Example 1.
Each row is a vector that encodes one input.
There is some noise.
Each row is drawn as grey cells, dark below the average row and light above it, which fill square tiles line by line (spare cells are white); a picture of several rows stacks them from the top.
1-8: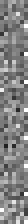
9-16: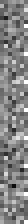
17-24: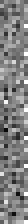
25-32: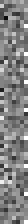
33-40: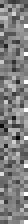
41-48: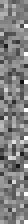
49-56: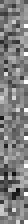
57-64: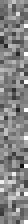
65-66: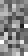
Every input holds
either a point on a 7-point line, or a node of a 9-node tree.
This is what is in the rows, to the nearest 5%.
About 55% of them hold a point on a 7-point line. The rest hold a node of a 9-node tree.
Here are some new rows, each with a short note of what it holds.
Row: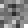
a point on a 7-point line
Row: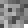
a node of a 9-node tree
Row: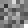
a point on a 7-point line
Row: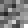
a point on a 7-point line
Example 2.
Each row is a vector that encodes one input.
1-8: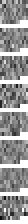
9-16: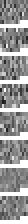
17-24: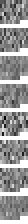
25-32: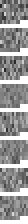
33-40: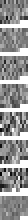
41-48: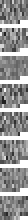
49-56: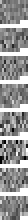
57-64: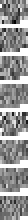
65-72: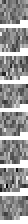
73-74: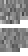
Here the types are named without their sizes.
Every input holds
a list of points on a line.
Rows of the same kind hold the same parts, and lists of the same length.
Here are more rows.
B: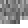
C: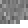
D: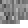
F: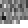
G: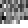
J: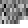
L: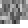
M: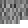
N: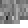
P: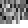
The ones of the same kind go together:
B, C, F, G, L
D, N
J, M, P

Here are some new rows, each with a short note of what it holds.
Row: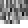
a list of two items
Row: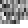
a list of one item
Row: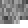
a list of one item
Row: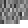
the empty list
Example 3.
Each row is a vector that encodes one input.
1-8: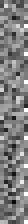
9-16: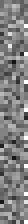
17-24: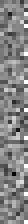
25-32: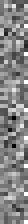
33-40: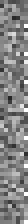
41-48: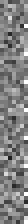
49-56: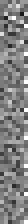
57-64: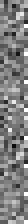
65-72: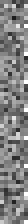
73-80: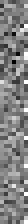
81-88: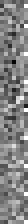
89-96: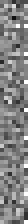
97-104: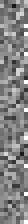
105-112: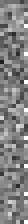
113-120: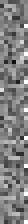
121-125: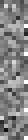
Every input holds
either a point on a 10-point line, or a point on a 13-point line.
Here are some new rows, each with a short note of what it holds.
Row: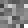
a point on a 13-point line
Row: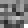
a point on a 10-point line
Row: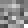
a point on a 13-point line
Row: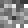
a point on a 13-point line
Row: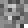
a point on a 13-point line
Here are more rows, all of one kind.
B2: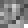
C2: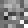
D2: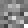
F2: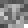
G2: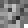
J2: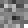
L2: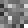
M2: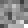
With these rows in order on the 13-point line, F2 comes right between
B2 and M2.
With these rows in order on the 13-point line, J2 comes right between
G2 and L2.
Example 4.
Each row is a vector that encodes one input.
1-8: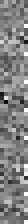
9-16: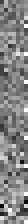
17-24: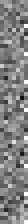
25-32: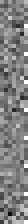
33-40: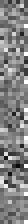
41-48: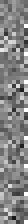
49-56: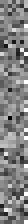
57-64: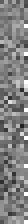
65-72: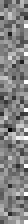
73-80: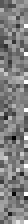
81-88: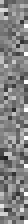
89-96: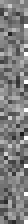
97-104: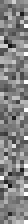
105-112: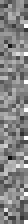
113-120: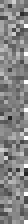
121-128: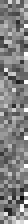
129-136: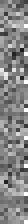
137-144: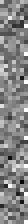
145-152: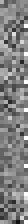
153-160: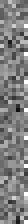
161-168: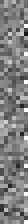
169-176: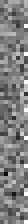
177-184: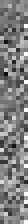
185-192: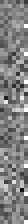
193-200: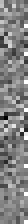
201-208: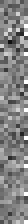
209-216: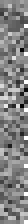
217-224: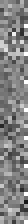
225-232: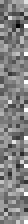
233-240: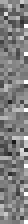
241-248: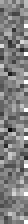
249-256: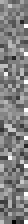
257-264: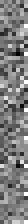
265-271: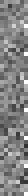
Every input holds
a point on a 13-point line, together with either a fixed value, or a node of a 13-node tree.
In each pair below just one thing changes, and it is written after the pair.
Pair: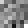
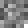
the place on the 13-point line
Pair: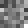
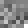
the place on the 13-point line
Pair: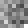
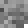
the place on the 13-point line
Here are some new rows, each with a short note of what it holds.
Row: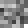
a point on a 13-point line
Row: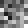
a point on a 13-point line and a node of a 13-node tree
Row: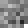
a point on a 13-point line
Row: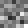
a point on a 13-point line
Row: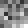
a point on a 13-point line and a node of a 13-node tree
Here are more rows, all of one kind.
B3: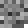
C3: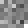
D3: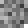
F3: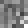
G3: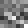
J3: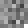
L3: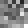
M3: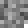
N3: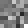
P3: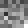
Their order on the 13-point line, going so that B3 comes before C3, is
D3, B3, J3, C3, L3, M3, P3, G3, N3, F3.
